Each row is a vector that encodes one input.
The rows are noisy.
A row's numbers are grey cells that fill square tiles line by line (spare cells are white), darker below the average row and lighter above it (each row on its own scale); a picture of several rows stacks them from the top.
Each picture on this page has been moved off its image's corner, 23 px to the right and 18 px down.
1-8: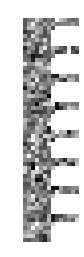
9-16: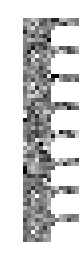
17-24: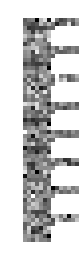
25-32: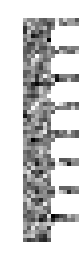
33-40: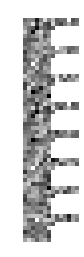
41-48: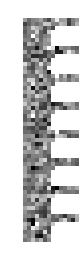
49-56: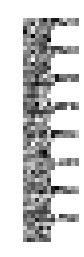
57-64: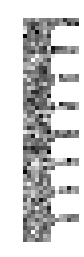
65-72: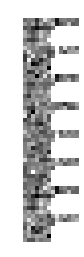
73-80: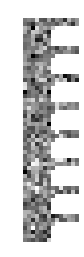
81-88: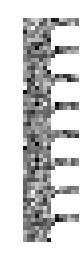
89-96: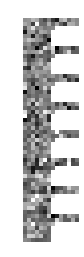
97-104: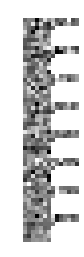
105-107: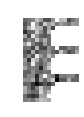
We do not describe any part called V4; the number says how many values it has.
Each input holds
either one of 6 labels, or a point on an 11-point line and a value of V4.
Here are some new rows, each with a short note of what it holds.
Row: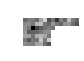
one of 6 labels
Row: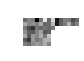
one of 6 labels
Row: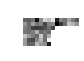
one of 6 labels
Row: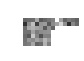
a point on an 11-point line and a value of V4
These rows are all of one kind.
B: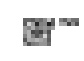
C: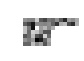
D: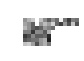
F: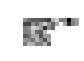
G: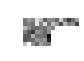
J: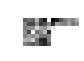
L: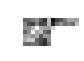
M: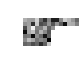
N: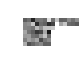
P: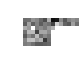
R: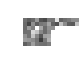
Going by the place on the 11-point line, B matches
F and P.
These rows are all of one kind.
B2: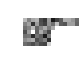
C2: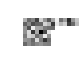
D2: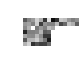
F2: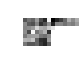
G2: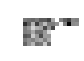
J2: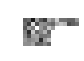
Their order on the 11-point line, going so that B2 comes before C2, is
B2, D2, C2, G2, J2, F2.
